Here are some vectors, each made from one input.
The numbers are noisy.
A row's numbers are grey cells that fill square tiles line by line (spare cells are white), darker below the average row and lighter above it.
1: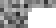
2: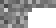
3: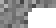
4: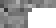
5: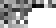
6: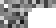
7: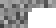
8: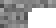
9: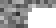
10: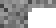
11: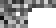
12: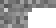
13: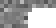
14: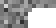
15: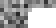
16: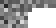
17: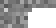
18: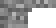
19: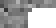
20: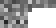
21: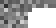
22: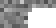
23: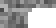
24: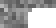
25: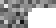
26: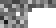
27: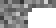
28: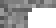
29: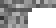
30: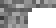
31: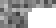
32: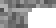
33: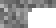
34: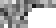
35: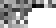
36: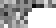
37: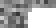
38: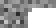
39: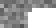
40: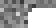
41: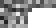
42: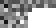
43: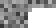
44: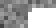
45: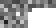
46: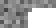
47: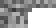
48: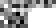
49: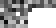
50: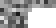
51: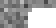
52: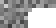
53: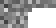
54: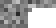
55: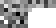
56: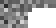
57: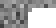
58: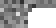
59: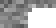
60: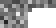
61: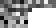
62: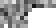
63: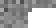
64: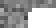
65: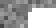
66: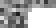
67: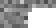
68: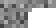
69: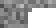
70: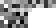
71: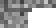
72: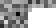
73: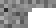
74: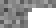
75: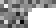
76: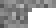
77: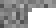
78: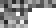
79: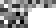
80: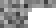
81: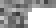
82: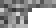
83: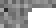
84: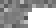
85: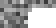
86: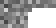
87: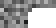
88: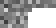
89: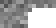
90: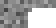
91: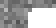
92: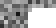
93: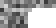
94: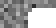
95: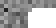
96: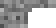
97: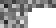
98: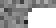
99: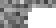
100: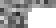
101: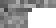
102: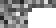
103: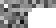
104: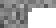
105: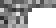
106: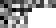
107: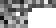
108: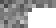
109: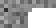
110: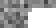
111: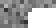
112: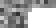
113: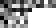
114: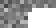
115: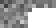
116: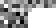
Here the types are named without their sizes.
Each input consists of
a list of points on a circle.
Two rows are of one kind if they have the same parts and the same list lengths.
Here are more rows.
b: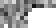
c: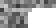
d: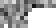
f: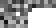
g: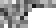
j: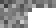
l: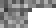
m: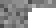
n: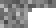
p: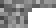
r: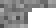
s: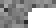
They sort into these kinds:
b, d, g
c, j, n
f, l, m, p, r, s

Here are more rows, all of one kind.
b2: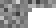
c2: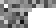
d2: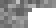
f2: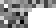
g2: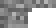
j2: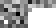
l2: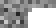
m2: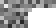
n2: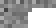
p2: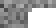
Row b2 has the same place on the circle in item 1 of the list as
d2 and j2.
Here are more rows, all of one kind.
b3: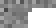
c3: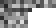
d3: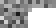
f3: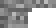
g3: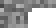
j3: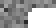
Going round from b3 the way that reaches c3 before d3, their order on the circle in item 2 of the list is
b3, g3, j3, c3, f3, d3.
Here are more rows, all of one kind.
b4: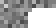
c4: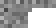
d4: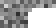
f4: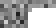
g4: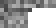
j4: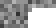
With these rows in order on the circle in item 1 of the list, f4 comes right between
d4 and j4.
